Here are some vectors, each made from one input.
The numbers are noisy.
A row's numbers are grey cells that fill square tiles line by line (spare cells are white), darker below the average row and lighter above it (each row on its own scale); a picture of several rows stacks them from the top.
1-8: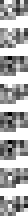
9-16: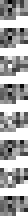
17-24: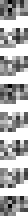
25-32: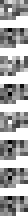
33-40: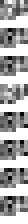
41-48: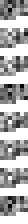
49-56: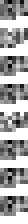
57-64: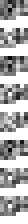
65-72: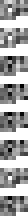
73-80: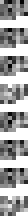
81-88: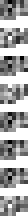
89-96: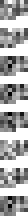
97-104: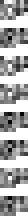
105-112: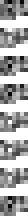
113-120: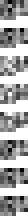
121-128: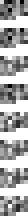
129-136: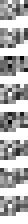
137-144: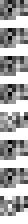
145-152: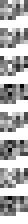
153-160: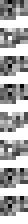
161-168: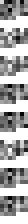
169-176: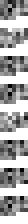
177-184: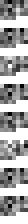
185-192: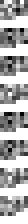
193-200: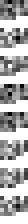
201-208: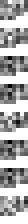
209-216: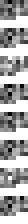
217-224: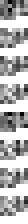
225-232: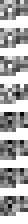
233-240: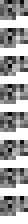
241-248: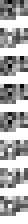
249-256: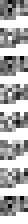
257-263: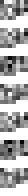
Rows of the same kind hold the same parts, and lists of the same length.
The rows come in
2 kinds.
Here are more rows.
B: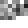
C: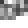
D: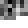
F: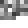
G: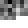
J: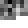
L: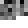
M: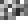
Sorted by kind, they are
B, C, F, M
D, G, J, L

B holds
a point on a 3-point line and a point on a 5-point line.
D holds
a point on a 14-point circle.
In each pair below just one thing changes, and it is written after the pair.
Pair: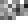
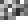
the place on the 3-point line
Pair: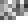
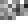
the place on the 5-point line
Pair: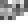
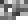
the place on the 3-point line
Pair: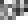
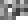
the place on the 3-point line
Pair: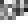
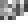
the place on the 3-point line
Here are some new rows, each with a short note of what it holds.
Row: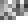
a point on a 3-point line and a point on a 5-point line
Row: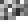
a point on a 3-point line and a point on a 5-point line
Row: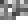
a point on a 3-point line and a point on a 5-point line
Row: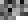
a point on a 14-point circle
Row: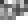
a point on a 3-point line and a point on a 5-point line
